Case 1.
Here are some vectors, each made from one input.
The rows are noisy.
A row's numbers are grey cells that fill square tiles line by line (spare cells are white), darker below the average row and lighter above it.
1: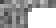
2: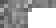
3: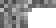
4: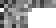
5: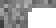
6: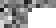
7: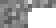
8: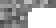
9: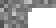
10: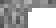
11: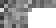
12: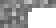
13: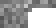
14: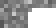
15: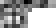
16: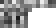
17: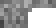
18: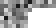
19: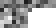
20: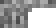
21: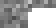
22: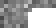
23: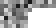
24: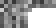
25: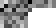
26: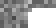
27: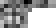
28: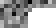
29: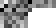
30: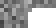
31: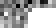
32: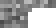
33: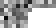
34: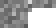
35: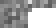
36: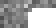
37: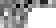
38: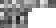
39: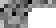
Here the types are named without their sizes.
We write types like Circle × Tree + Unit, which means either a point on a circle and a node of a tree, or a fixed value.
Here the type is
Bool × Bool × Bool + Line.
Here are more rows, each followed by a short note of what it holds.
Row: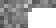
three true/false values
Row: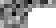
a point on a line
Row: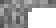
three true/false values
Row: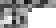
a point on a line
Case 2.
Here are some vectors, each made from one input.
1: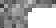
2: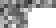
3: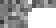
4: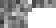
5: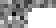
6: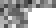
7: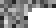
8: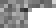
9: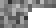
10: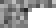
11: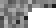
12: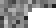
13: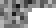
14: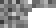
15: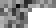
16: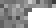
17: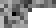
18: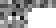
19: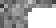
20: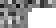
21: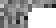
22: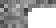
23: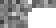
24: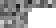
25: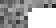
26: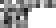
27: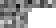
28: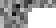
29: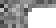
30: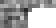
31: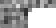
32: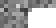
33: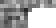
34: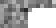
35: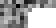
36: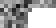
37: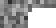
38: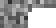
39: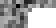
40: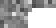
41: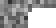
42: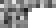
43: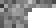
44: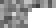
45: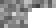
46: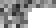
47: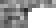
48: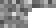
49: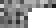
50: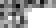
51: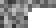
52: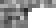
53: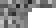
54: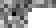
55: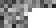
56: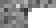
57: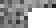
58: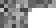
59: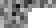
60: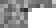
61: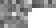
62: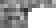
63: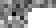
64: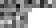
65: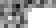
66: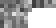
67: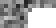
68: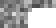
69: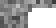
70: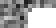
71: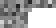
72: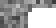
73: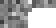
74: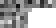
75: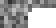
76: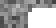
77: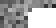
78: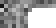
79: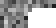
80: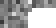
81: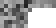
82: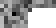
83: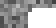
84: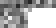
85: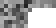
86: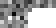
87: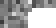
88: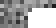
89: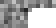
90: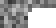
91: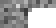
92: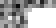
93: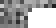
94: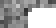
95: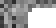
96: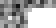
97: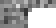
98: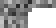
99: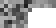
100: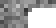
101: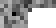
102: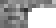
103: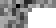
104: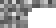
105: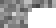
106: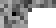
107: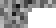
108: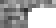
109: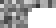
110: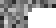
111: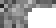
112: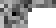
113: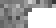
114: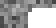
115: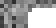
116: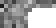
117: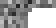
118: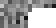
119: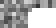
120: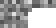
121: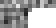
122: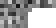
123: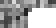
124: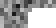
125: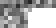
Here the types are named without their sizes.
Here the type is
Line + Tree.
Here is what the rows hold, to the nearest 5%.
About 65% of them hold a point on a line. The rest hold a node of a tree.
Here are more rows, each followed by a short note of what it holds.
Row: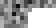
a node of a tree
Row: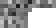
a node of a tree
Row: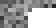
a point on a line
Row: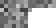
a point on a line
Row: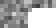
a point on a line
